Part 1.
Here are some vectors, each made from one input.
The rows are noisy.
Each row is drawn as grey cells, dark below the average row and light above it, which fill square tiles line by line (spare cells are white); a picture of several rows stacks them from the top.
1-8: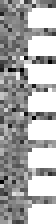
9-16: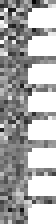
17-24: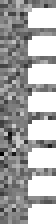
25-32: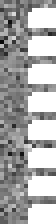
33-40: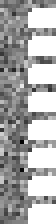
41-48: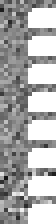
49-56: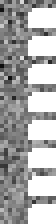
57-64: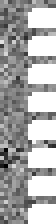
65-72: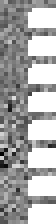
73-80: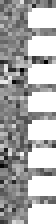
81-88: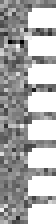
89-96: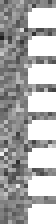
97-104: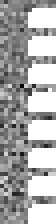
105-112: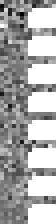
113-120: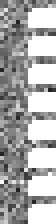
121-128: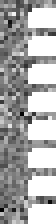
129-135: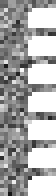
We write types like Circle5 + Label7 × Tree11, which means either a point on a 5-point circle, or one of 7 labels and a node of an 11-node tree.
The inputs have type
Line19.
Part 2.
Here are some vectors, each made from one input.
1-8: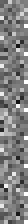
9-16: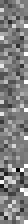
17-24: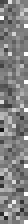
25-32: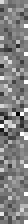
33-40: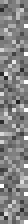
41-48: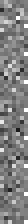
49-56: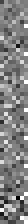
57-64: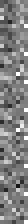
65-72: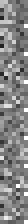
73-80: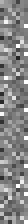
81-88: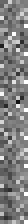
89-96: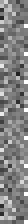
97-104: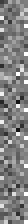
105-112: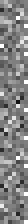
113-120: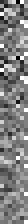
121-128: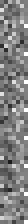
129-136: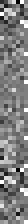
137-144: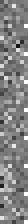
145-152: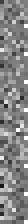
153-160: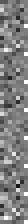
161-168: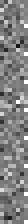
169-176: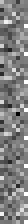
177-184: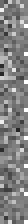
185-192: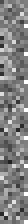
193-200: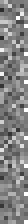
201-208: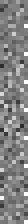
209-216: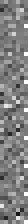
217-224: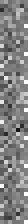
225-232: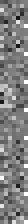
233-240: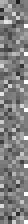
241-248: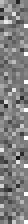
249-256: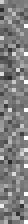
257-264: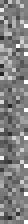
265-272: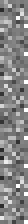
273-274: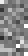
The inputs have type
Bool × Bool × Bool × Bool + Unit.
